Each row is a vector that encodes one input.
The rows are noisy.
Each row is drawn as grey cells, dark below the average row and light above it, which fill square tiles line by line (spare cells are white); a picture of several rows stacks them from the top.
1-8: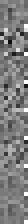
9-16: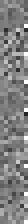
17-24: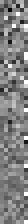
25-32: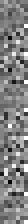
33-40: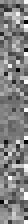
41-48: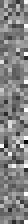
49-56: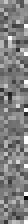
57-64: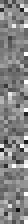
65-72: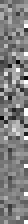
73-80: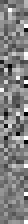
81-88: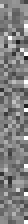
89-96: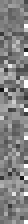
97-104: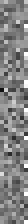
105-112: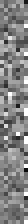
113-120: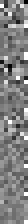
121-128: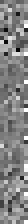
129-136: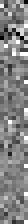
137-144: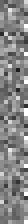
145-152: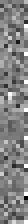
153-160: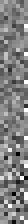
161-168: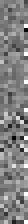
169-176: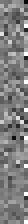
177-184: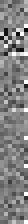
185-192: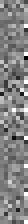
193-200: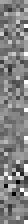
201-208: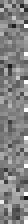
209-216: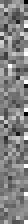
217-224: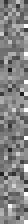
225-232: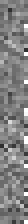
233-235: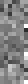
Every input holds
three true/false values.
